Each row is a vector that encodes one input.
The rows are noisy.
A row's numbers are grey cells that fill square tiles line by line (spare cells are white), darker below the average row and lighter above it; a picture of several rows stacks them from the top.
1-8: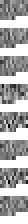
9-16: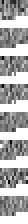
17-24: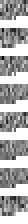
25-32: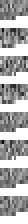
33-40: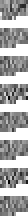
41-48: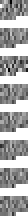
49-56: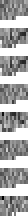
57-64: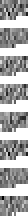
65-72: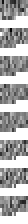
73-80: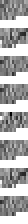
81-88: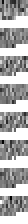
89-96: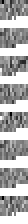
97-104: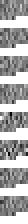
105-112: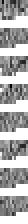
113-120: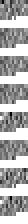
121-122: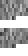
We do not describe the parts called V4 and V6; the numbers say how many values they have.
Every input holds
either a point on a 5-point line, a true/false value and a value of V4, or a value of V6.
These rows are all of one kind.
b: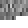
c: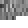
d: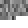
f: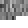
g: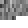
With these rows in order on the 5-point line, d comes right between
b and g.
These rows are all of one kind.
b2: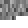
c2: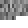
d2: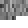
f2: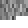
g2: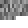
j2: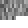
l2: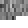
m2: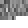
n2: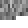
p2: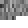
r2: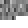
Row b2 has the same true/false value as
n2 and r2.
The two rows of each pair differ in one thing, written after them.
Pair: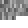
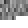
the value of V4
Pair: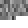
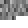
the true/false value
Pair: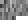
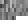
the place on the 5-point line
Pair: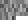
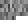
the value of V4
